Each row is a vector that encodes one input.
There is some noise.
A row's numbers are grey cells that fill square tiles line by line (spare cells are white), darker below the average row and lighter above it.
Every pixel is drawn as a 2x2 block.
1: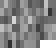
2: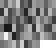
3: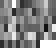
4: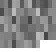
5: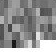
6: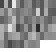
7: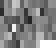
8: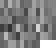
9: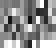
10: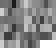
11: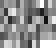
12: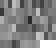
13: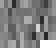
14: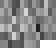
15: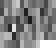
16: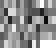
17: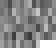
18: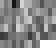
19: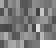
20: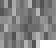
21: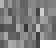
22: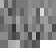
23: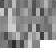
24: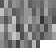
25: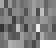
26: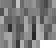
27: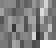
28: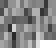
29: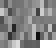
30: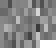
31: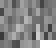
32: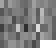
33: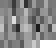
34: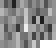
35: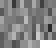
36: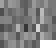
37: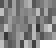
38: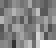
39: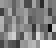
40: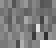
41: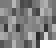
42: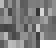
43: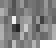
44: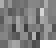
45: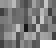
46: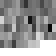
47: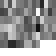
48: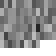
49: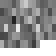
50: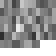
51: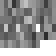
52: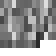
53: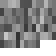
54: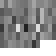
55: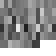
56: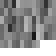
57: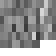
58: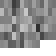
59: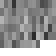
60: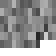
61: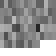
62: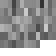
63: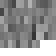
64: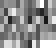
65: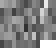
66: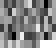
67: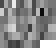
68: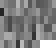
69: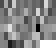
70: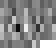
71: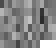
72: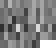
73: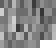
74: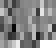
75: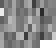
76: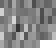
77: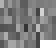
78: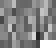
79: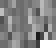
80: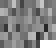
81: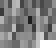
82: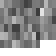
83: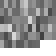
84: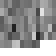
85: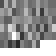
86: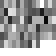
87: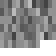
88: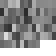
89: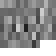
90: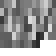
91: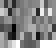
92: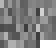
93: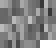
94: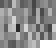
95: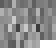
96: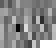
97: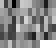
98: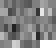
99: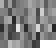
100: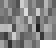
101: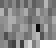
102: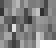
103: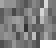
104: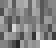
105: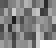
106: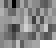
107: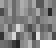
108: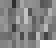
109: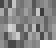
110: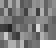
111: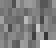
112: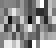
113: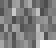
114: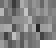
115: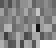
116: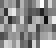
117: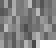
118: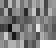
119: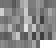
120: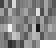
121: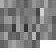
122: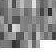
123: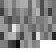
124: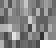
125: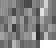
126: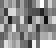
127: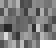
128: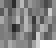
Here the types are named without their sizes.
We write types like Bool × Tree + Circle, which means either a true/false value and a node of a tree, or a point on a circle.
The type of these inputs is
List(Line).
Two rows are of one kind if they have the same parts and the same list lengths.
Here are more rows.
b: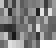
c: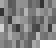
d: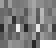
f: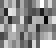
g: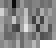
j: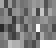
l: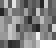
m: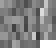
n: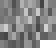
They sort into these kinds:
b, d, j, m
c, g, n
f
l

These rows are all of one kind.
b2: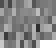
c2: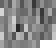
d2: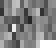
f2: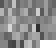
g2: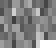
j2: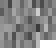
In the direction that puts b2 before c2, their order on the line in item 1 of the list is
d2, g2, j2, b2, f2, c2.
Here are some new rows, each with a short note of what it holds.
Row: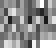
the empty list
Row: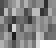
a list of two items
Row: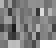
a list of one item
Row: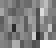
a list of one item
